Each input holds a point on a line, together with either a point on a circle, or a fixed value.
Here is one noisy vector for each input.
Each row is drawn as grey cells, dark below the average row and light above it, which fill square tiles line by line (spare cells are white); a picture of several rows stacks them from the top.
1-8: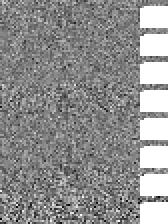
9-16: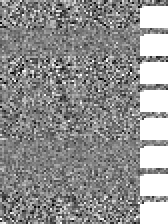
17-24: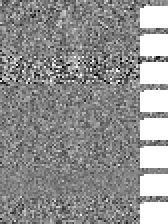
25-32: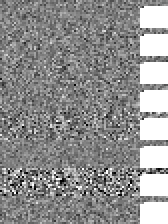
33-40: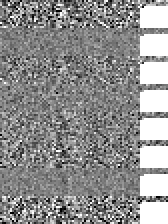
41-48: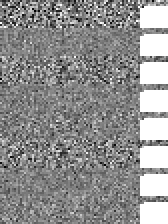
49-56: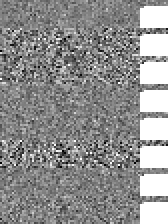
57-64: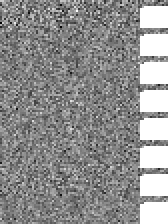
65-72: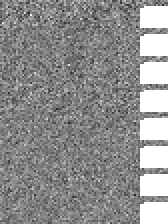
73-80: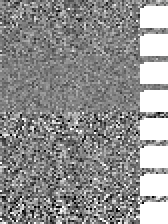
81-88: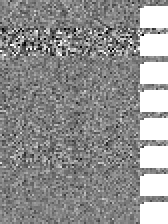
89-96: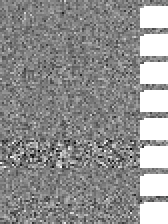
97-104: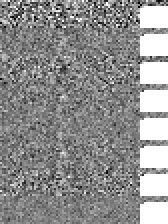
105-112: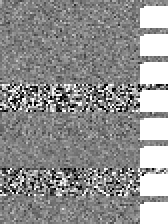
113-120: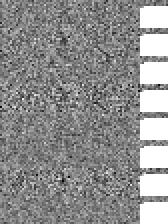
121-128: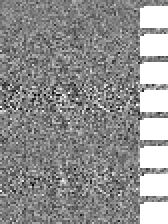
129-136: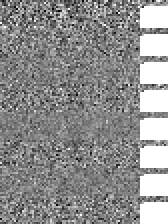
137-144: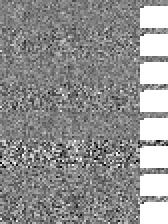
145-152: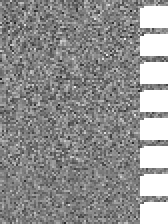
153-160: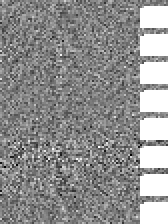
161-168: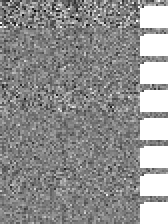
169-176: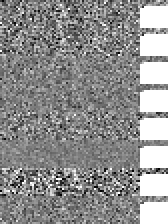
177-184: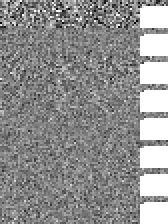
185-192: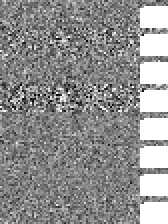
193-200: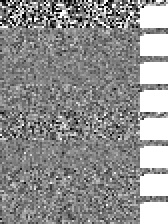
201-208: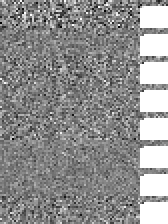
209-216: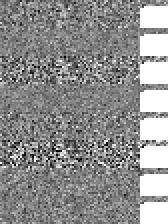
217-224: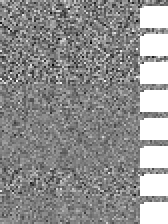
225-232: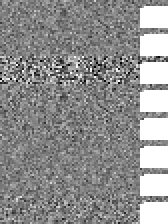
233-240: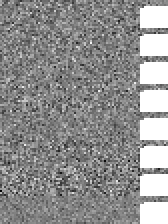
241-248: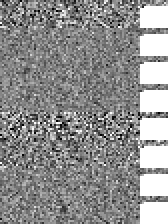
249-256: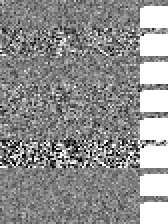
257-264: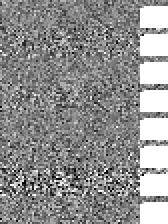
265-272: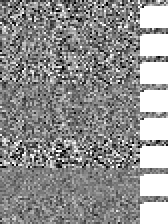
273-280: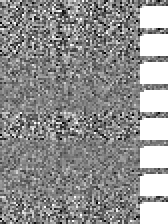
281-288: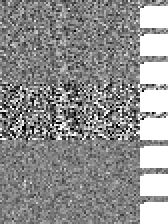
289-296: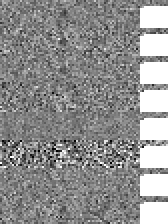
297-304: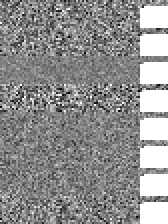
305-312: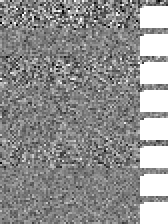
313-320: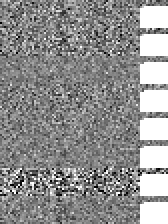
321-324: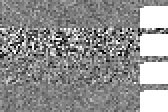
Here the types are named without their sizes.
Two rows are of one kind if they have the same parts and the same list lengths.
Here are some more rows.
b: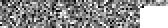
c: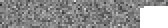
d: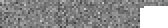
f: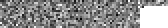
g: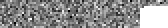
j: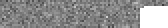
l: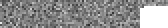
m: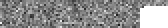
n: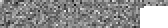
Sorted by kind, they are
b, c, f, g, j, l
d, m, n

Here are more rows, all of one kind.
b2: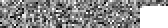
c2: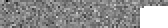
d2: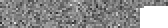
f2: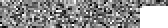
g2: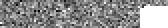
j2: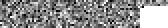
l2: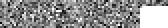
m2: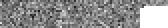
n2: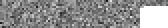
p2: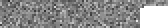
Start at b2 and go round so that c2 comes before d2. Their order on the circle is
b2, l2, c2, n2, g2, m2, d2, f2, j2, p2.
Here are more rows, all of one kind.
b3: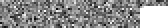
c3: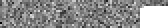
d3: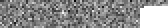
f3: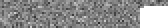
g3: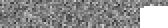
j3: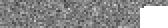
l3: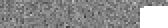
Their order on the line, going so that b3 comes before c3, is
f3, d3, l3, b3, c3, g3, j3.
